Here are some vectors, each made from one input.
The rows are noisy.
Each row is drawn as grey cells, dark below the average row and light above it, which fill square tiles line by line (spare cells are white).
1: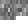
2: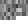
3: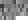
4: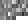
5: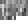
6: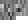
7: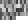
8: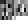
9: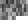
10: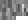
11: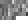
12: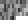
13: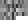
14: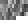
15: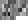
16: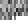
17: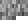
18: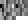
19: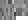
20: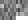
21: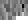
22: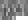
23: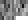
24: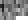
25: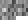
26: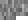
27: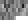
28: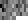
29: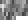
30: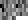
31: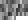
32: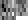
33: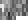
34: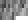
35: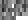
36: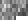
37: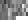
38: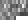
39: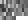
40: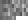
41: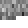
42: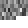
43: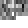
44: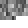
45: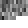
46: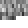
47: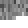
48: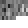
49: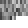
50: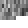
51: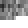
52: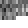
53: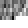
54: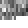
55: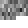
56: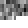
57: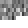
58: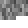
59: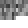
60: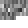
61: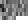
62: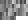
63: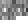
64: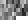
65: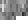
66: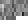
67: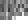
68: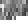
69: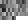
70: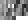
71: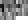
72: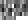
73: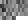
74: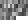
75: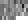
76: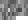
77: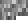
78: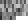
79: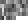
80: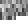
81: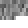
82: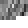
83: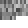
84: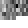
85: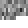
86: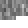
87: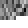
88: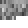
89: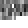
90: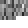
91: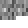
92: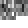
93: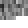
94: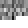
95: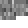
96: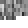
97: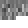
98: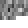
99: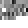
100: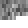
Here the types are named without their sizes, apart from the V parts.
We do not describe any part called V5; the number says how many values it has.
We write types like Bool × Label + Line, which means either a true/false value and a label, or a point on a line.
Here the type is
Bool × (Line + V5).
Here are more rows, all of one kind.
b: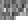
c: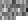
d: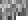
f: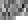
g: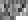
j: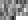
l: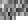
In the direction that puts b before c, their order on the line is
d, j, l, g, f, b, c.
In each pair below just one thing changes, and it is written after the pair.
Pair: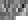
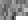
the place on the line
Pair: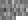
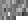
the true/false value
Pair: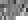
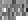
the true/false value
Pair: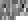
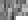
the place on the line
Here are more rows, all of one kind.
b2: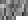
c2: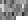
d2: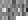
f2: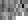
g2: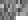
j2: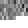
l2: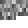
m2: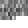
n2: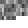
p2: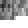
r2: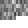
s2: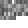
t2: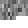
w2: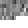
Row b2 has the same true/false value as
c2, d2, l2 and n2.
